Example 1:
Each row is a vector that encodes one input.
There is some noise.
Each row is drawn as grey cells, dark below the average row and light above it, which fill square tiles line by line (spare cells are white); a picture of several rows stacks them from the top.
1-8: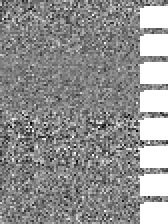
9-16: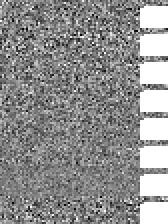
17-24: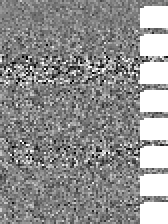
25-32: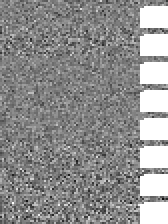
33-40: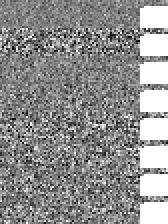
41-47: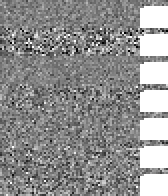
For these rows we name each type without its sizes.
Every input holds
a true/false value, together with either a fixed value, or a node of a tree.
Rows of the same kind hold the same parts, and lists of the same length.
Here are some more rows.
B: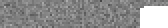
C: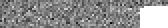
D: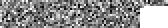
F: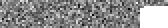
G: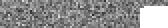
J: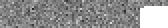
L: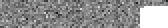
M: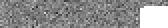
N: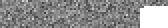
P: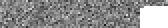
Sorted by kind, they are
B, C, D, F, G, N, P
J, L, M

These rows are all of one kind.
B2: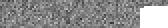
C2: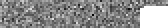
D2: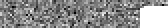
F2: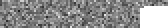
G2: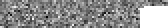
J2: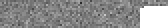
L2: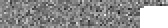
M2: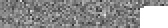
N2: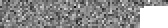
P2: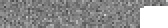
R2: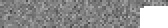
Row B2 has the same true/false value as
C2, D2, N2 and R2.
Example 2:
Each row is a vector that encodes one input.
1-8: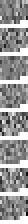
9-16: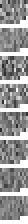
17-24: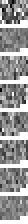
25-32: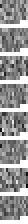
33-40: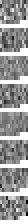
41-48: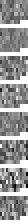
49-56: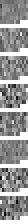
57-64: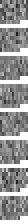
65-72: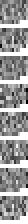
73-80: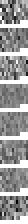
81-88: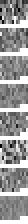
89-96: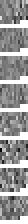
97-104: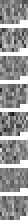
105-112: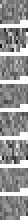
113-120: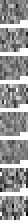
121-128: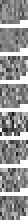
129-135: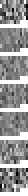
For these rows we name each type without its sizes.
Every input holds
a list of points on a line.
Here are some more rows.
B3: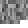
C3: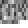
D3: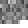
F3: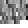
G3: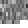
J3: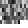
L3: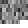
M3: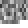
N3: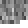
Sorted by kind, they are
B3, C3, D3, M3, N3
F3, J3, L3
G3

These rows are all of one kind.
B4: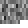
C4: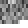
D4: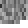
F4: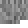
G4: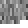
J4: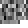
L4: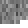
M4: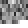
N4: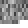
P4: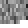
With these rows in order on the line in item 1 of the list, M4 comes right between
D4 and L4.
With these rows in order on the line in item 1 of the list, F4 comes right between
B4 and D4.
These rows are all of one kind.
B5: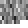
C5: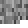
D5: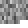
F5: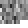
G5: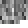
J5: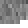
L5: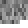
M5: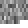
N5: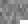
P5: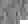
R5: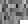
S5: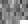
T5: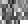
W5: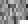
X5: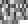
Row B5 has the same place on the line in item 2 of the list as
G5, J5, S5 and T5.
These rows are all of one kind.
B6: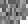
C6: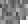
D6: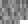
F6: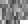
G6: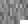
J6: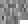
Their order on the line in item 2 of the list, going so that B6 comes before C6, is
G6, D6, B6, J6, C6, F6.
